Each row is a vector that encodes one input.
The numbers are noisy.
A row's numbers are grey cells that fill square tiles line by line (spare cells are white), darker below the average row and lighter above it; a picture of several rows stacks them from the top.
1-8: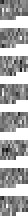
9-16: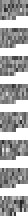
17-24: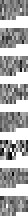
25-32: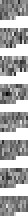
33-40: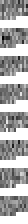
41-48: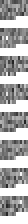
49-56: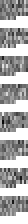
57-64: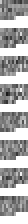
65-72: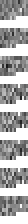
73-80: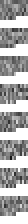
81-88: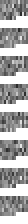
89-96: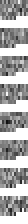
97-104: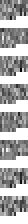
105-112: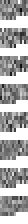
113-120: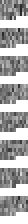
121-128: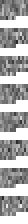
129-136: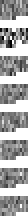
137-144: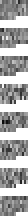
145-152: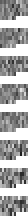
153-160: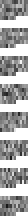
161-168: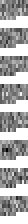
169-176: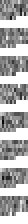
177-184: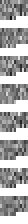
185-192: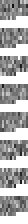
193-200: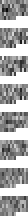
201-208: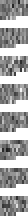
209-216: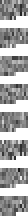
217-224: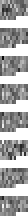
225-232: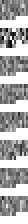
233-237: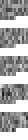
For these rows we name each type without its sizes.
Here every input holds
a list of items, each a point on a line and a true/false value.
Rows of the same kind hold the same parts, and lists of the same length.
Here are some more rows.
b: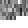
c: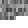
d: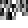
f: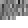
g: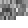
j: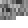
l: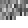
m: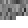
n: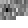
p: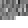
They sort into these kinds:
b, l
c, g, j, m, n
d
f, p

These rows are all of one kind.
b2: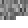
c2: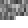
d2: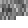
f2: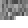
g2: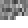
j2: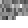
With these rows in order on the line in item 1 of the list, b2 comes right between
f2 and g2.
